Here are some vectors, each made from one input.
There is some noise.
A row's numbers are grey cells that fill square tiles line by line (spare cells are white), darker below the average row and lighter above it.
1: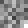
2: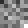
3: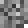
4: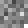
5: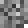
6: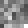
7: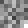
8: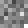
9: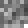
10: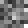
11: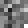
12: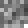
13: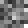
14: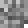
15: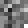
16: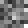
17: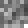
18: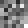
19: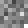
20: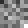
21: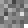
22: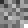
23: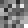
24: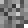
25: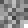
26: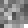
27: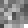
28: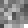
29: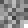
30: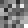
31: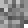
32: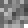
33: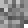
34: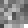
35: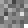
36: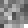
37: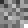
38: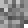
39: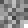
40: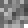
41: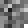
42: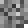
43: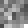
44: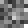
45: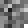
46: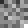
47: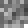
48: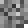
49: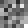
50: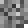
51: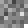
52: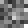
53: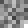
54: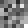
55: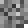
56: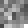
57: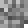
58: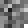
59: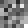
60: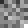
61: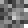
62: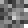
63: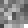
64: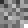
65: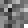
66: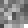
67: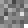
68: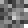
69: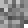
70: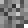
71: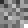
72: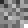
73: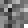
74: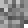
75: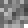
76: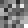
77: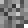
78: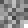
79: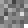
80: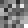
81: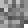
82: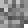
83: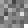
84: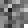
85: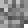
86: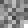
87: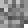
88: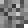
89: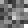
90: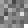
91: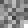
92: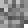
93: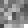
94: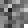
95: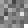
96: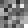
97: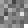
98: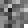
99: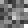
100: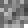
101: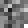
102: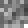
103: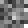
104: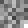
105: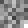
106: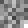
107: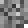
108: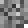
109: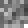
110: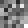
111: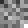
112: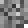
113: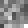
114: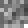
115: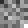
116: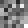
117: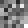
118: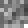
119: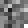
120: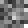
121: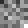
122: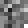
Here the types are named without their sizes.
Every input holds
a point on a line.
